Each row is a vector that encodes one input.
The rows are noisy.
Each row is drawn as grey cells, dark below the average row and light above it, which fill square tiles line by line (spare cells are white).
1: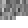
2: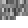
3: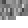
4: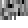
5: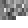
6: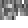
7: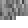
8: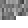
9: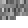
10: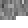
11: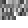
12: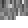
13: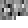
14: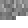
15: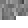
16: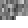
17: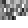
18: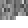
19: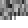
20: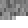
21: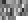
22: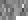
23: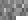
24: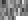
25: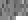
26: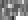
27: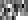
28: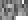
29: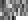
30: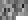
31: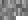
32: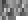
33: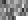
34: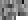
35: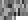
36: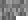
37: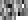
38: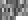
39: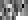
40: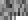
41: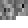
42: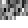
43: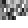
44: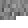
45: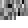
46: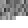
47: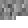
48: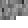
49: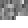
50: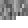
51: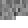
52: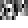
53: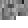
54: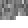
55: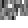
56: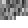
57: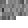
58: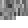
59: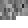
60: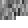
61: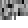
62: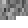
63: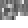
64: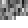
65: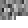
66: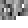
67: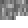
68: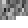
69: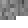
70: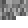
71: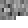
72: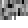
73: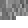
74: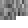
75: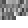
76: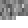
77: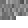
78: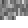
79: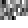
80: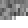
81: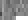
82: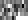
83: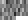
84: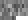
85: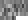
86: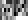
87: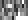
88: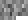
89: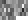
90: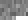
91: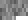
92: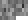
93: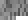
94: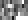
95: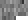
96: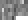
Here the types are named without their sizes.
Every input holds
a point on a line, together with either a fixed value, or three true/false values.
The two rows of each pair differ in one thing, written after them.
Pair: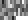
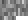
the place on the line
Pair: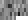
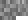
the place on the line
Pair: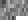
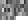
the place on the line
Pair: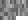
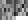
one of the three true/false values
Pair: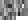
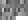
one of the three true/false values
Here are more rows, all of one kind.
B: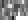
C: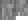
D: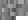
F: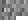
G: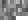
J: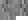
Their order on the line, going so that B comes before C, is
B, D, G, J, C, F.
